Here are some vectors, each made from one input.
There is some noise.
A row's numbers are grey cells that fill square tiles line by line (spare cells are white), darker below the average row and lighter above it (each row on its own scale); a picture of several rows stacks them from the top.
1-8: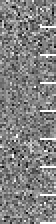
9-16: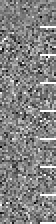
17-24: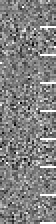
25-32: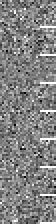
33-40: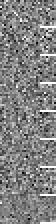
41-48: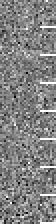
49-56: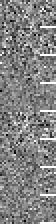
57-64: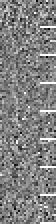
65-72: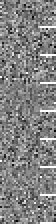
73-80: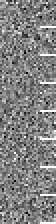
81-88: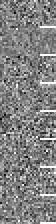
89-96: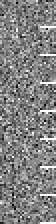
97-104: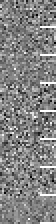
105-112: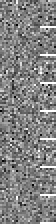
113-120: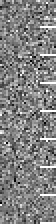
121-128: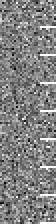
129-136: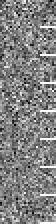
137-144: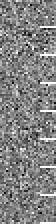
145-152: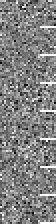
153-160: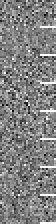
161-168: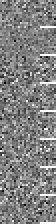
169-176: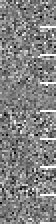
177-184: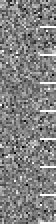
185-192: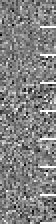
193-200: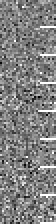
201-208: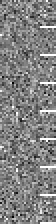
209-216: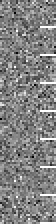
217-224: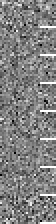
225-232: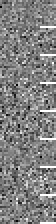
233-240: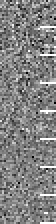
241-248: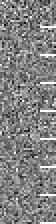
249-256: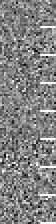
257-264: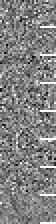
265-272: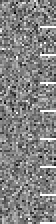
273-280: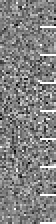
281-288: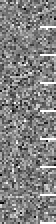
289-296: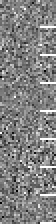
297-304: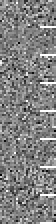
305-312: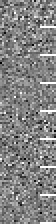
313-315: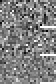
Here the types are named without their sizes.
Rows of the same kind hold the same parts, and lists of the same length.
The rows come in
4 kinds.
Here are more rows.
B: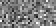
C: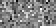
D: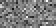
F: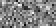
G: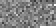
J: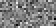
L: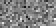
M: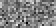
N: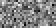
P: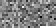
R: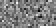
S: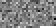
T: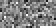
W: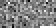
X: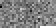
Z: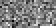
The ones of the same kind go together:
B, C, D, W, Z
F, N
G, L, M, X
J, P, R, S, T

